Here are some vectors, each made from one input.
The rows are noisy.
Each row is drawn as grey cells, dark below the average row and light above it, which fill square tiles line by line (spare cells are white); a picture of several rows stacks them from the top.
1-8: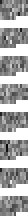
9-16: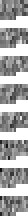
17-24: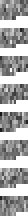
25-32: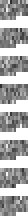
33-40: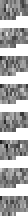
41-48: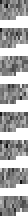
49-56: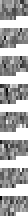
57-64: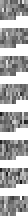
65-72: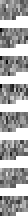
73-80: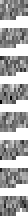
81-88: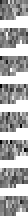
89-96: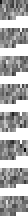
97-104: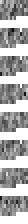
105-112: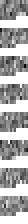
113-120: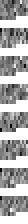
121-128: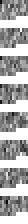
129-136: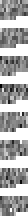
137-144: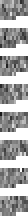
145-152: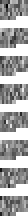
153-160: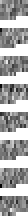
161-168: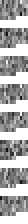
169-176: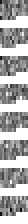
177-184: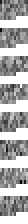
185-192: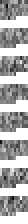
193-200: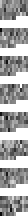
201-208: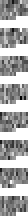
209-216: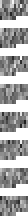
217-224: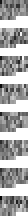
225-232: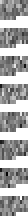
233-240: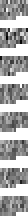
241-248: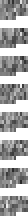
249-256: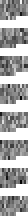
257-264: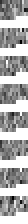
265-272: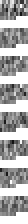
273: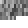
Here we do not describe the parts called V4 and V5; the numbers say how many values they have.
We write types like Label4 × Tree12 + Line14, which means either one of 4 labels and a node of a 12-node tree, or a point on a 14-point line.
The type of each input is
Label10 × (Line7 + V5) × V4.
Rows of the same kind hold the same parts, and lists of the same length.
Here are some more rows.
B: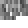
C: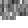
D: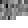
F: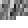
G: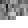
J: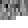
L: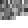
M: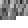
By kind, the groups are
B, D, G, L, M
C, F, J

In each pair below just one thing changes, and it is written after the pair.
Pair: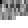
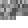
the value of V4
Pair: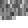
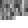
the label
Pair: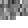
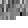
the label
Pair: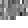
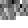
the label
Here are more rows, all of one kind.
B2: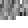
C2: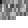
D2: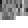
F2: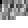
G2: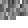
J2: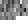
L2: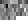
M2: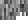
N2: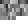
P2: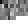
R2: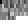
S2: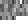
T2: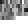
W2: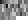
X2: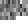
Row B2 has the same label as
C2, F2, T2 and W2.
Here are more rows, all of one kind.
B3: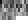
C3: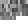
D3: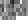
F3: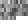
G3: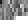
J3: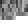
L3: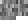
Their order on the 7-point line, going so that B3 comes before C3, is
L3, J3, B3, C3, D3, F3, G3.
